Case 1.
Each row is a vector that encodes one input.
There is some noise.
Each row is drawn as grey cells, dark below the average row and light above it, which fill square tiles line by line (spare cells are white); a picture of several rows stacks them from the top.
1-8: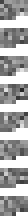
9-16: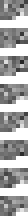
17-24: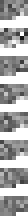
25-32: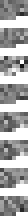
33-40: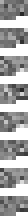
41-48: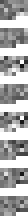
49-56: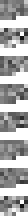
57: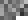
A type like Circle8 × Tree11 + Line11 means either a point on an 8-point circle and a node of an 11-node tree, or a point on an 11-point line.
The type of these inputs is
List2(Line5).
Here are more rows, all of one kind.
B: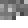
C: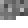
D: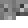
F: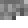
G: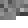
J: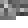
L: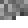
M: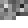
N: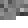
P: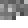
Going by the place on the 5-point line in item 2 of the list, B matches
C, L and P.
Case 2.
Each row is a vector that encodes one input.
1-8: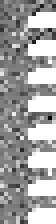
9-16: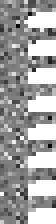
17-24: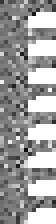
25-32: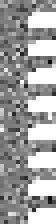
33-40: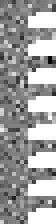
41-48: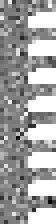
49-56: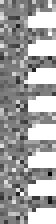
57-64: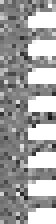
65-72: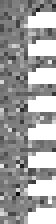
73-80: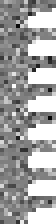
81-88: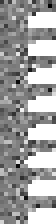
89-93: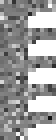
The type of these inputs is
Bool × Circle8.
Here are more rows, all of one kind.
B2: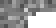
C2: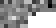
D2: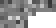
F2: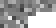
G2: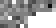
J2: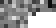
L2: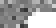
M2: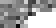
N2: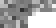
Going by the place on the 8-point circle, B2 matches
D2 and F2.
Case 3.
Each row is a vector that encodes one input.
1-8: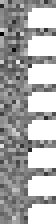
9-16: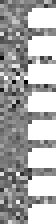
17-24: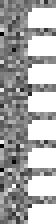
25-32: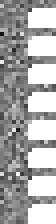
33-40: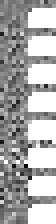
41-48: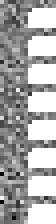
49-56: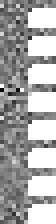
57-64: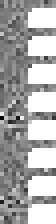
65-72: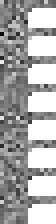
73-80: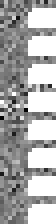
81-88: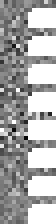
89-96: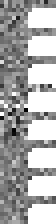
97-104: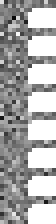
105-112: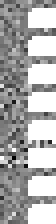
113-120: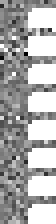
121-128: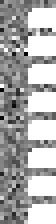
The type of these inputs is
List2(Line9).
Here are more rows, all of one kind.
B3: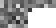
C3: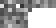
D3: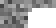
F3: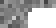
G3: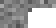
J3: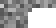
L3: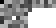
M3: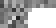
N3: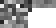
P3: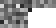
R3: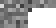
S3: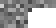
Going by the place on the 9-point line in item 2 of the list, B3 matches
F3, G3, N3 and S3.
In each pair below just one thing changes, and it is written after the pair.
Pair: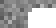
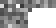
the place on the 9-point line in item 1 of the list
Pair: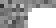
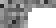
the place on the 9-point line in item 2 of the list
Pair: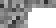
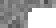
the place on the 9-point line in item 1 of the list
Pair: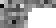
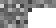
the place on the 9-point line in item 1 of the list
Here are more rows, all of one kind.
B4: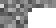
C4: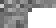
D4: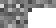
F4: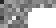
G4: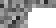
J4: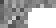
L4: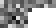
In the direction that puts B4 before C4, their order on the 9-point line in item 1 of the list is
L4, D4, B4, C4, F4, J4, G4.
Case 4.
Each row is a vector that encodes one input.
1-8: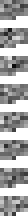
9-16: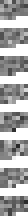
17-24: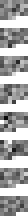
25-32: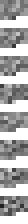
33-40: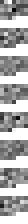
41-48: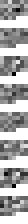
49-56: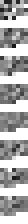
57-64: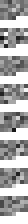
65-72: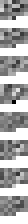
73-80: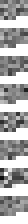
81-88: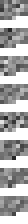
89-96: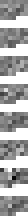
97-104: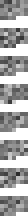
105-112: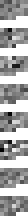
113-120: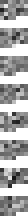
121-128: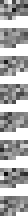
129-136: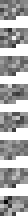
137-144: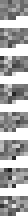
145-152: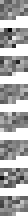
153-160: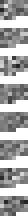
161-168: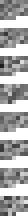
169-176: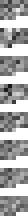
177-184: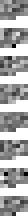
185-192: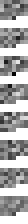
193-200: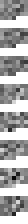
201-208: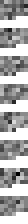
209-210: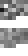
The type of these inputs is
Line10 + Tree8.
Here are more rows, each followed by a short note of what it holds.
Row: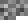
a point on a 10-point line
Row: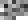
a point on a 10-point line
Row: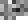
a point on a 10-point line
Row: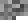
a point on a 10-point line
